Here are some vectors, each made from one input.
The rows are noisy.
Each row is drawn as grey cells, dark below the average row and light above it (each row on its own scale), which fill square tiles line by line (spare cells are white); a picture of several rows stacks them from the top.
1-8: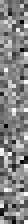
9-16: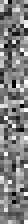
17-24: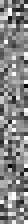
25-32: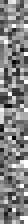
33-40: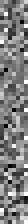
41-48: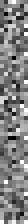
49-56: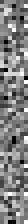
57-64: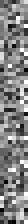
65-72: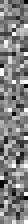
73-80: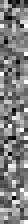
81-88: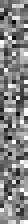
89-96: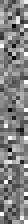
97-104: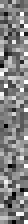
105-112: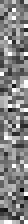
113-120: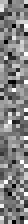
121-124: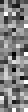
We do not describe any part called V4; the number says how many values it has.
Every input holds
a true/false value, together with either a node of a 9-node tree, or a value of V4.
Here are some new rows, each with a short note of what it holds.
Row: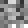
a true/false value and a value of V4
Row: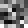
a true/false value and a value of V4
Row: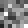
a node of a 9-node tree and a true/false value
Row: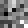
a true/false value and a value of V4
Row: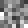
a node of a 9-node tree and a true/false value
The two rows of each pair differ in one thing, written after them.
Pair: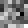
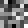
the true/false value
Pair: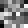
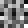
the node of the tree
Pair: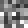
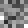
the node of the tree
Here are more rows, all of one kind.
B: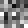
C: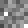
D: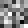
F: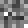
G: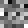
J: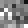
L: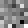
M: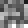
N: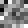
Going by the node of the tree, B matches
D, G and J.
